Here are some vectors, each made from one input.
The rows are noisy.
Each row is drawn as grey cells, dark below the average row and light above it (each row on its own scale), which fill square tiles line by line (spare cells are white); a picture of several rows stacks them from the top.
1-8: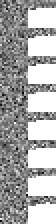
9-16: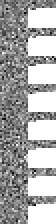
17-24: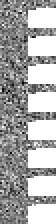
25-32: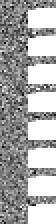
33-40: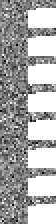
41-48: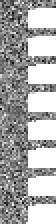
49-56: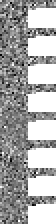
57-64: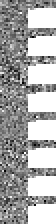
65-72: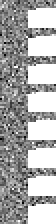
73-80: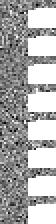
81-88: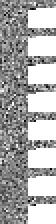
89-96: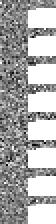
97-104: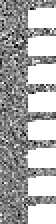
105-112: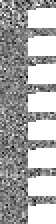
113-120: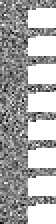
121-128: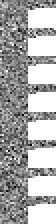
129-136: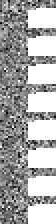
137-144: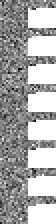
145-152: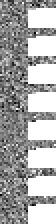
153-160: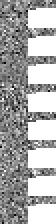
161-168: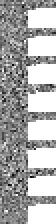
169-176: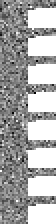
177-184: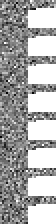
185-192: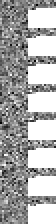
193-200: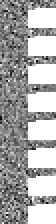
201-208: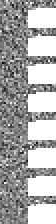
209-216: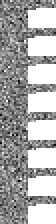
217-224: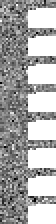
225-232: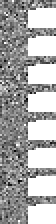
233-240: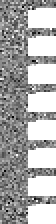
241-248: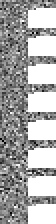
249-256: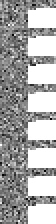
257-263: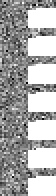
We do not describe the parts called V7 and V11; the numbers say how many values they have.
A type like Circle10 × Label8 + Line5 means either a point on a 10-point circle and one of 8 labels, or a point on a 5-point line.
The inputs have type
(Bool × Bool × Bool × Bool + V7) × Tree12 × V11.
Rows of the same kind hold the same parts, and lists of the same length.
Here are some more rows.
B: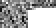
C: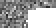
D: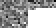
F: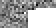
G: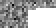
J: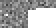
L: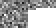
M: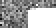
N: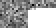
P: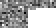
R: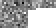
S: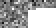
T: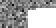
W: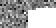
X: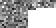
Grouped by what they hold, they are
B, C, M, N
D, F, G, J, L, P, R, S, T, W, X

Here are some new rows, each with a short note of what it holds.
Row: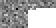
a node of a 12-node tree, four true/false values and a value of V11
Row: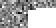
a node of a 12-node tree, four true/false values and a value of V11
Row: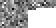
a node of a 12-node tree, a value of V7 and a value of V11
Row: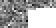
a node of a 12-node tree, four true/false values and a value of V11
